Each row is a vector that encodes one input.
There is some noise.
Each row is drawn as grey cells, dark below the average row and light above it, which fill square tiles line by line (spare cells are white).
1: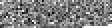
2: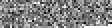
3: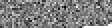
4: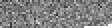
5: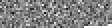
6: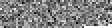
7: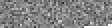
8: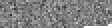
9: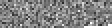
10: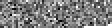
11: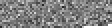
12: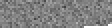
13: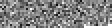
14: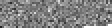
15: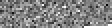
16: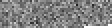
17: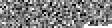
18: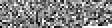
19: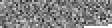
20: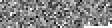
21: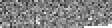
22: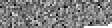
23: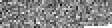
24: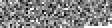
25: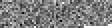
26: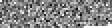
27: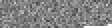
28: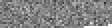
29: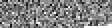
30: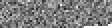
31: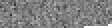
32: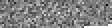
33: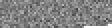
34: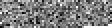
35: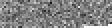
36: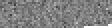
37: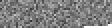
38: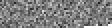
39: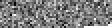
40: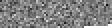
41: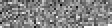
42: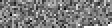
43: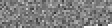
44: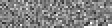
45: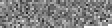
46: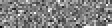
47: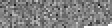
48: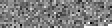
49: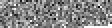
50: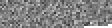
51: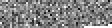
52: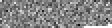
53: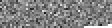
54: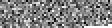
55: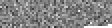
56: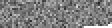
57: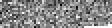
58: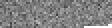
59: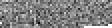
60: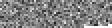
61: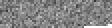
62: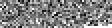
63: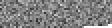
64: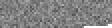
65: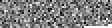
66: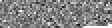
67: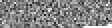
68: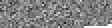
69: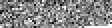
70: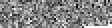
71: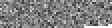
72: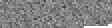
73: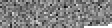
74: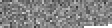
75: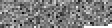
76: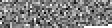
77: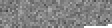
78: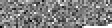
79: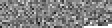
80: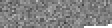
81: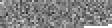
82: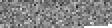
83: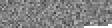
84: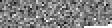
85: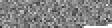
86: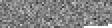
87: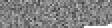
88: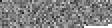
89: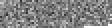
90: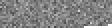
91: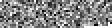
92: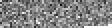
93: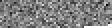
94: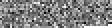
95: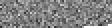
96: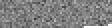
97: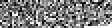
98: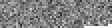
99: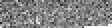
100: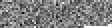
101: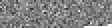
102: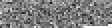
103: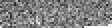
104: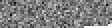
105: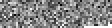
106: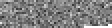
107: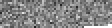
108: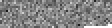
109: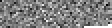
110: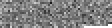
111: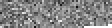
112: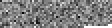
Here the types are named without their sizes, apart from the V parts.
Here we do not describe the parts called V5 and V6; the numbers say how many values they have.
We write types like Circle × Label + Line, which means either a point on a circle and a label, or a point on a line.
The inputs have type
Bool × (Line + V6) + V5.
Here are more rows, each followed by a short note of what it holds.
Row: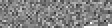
a point on a line and a true/false value
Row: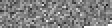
a point on a line and a true/false value
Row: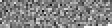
a point on a line and a true/false value
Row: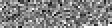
a value of V5
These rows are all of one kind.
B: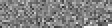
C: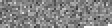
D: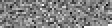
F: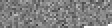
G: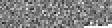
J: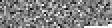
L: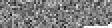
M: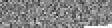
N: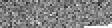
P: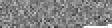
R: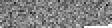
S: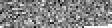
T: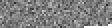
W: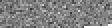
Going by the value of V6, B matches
P, R, S and T.
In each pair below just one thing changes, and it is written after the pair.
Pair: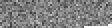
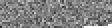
the value of V6
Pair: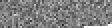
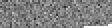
the true/false value
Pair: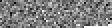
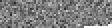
the value of V6
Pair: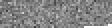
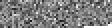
the value of V6
